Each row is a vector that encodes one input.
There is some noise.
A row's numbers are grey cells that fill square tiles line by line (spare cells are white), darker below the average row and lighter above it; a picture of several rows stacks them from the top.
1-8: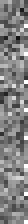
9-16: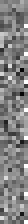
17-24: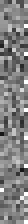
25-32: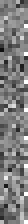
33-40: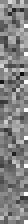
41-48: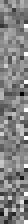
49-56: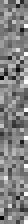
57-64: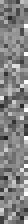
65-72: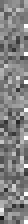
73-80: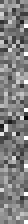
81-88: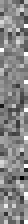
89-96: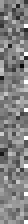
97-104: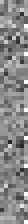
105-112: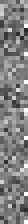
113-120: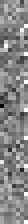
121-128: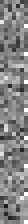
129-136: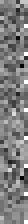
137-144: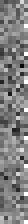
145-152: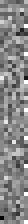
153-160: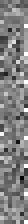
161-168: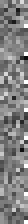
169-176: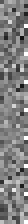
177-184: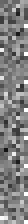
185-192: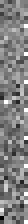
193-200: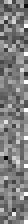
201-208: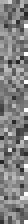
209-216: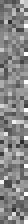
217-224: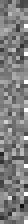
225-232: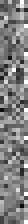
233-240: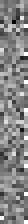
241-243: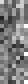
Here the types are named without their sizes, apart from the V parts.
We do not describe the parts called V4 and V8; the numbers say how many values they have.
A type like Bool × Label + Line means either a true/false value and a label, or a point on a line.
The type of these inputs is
Bool × V8 + Line × (Tree + V4).
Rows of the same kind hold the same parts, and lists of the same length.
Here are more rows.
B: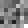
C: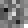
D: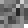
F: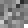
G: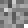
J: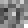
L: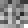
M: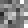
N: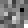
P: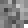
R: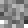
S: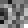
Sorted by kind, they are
B, C, D, J, M, P, S
F, G, L, R
N

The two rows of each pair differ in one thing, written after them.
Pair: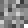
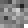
the node of the tree
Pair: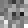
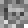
the node of the tree
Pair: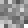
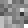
the node of the tree
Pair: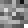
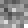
the place on the line
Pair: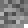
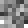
the place on the line
